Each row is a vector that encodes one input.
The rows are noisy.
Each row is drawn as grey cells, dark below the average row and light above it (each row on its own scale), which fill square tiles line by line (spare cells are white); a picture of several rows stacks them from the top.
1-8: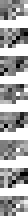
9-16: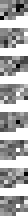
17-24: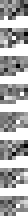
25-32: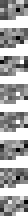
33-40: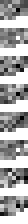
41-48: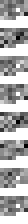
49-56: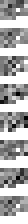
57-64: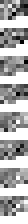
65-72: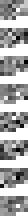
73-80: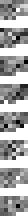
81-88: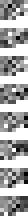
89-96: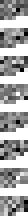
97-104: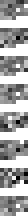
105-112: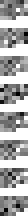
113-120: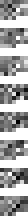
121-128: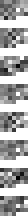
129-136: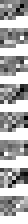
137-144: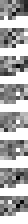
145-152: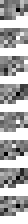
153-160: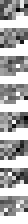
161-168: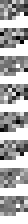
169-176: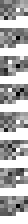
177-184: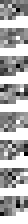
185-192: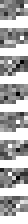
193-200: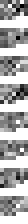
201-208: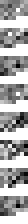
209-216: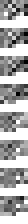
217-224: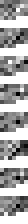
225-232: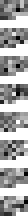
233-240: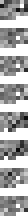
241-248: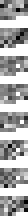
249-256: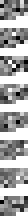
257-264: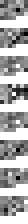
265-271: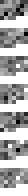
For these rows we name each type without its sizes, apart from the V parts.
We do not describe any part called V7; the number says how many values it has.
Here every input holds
a list of items, each a true/false value and a value of V7.
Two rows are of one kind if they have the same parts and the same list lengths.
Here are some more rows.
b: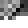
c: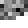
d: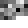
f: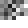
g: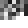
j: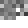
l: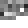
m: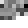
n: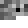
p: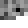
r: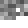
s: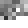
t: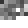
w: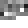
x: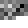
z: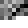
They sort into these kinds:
b, c, d, g, m, n, p, x, z
f, j, r, s, t
l, w

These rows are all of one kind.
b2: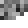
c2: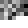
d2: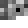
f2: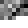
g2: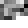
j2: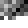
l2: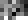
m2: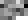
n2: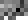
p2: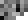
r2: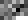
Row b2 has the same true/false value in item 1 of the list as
d2, g2, m2 and p2.
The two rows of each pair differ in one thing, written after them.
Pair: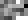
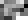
the value of V7 in item 2 of the list
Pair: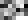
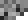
the value of V7 in item 1 of the list
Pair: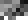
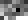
the true/false value in item 2 of the list
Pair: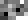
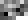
the true/false value in item 2 of the list
